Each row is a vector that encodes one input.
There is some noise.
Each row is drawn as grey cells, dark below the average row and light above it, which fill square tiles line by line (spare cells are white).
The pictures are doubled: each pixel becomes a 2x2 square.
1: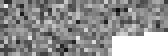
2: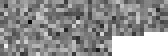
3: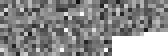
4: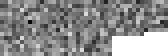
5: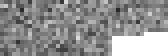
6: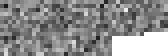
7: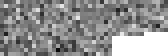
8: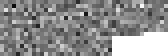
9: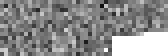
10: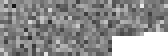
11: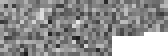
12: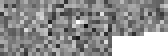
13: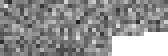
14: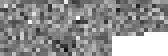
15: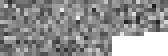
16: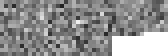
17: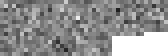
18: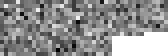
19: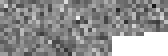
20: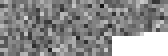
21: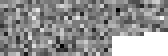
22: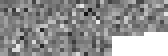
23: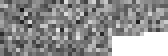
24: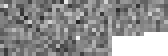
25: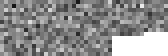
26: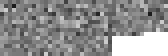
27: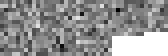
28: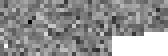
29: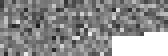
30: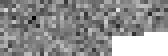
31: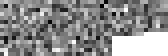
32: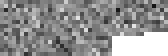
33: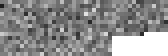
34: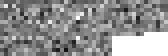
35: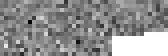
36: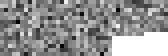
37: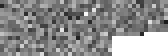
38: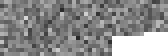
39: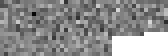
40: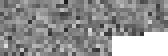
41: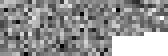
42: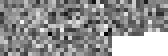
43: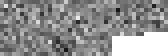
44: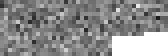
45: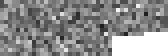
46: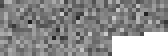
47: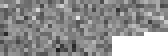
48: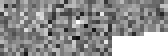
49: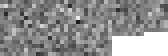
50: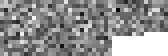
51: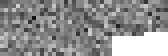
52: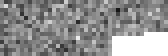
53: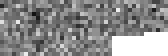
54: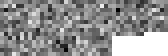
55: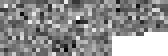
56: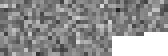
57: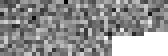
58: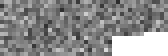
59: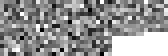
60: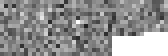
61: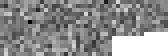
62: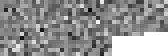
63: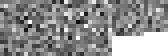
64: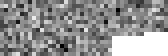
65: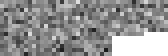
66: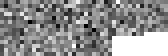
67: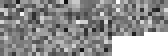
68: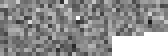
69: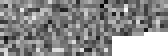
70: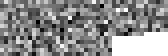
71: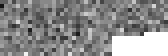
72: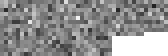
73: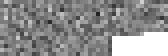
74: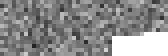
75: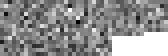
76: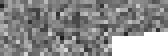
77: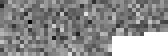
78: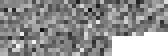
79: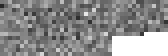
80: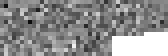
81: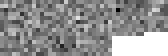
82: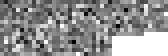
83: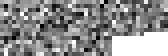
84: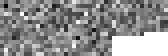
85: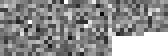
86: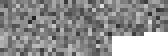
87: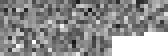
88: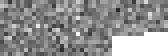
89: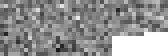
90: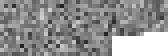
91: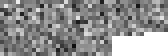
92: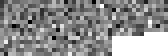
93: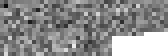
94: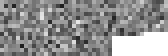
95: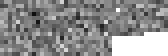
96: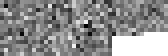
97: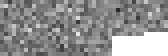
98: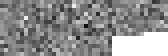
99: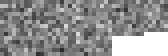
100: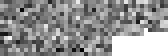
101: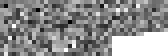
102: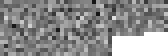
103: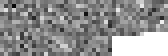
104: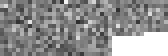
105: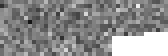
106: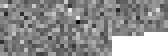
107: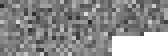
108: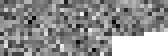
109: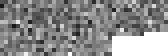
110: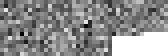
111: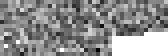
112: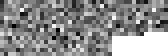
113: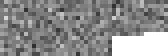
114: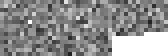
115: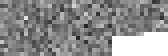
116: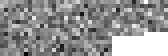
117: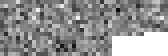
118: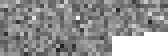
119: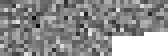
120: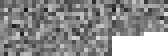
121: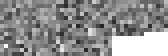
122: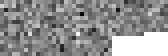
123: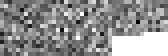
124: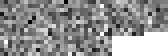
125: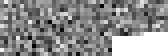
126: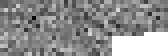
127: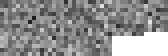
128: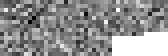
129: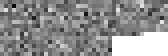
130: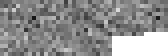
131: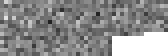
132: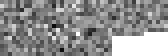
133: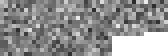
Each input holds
either one of 4 labels and a point on a 4-point line, or a list of up to two points on a 5-point line.
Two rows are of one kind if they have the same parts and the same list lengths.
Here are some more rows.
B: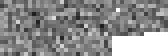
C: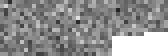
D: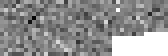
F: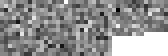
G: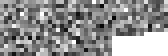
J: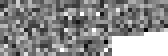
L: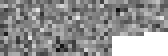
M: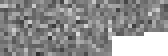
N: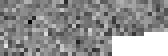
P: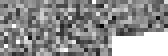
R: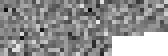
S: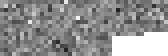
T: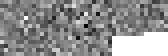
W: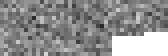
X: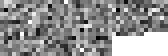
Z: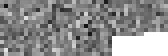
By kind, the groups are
B, D, G, J, N, P, W
C, F, L, M, S, X
R
T, Z

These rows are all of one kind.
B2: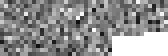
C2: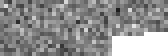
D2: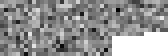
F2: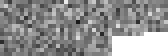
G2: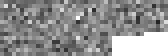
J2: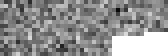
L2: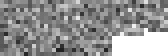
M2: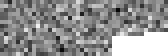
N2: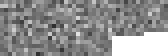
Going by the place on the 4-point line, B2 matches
C2, L2 and M2.
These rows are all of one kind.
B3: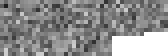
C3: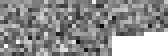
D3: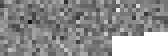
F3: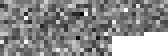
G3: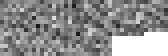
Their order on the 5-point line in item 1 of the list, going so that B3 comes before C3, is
B3, F3, D3, G3, C3.
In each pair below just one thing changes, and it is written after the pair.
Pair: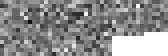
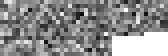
the place on the 5-point line in item 1 of the list
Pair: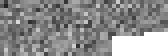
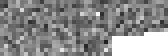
the place on the 5-point line in item 2 of the list
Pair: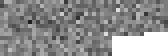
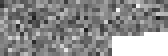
the place on the 5-point line in item 2 of the list
